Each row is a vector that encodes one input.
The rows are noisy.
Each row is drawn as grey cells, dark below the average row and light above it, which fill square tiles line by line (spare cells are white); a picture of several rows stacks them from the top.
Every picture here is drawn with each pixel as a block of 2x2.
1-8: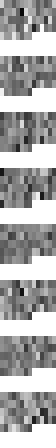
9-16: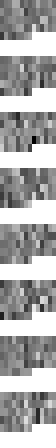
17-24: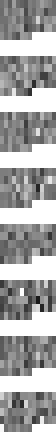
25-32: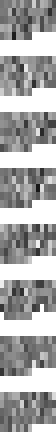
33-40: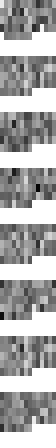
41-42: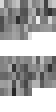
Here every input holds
one of 6 labels and a true/false value.
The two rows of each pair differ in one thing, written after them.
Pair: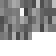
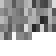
the true/false value
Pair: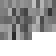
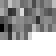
the label
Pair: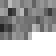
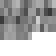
the label
